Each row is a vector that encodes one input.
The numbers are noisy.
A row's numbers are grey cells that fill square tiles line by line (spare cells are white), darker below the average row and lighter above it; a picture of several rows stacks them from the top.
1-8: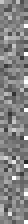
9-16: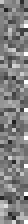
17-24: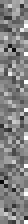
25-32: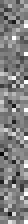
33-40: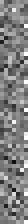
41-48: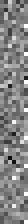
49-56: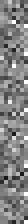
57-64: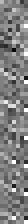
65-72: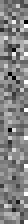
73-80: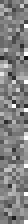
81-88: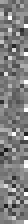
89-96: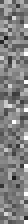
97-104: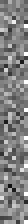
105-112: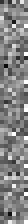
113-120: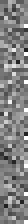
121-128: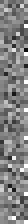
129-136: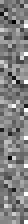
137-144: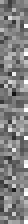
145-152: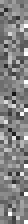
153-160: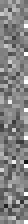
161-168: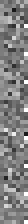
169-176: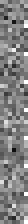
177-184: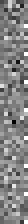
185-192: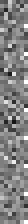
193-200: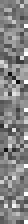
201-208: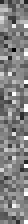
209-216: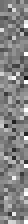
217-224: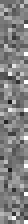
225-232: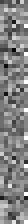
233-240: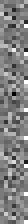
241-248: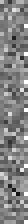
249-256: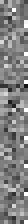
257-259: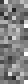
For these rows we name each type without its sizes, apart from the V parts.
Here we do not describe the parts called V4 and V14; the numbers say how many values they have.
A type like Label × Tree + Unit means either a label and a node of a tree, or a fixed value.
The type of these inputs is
Line × (Line + V14) + V4.
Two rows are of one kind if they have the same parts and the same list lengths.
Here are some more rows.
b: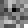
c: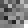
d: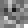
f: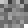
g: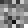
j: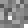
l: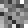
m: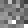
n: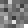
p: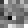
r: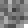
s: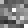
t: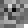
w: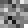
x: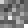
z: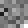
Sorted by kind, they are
b, d, m, n, p, r, t
c, f, j, s, x, z
g, l, w

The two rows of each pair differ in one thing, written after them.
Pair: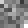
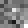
the value of V14
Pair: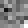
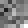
the value of V14
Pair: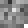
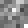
the place on the line
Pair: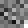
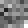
the value of V14
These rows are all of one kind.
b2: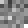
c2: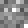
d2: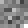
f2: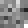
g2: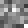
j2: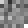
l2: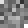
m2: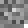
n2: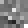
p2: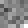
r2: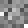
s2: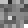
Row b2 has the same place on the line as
j2, l2 and s2.
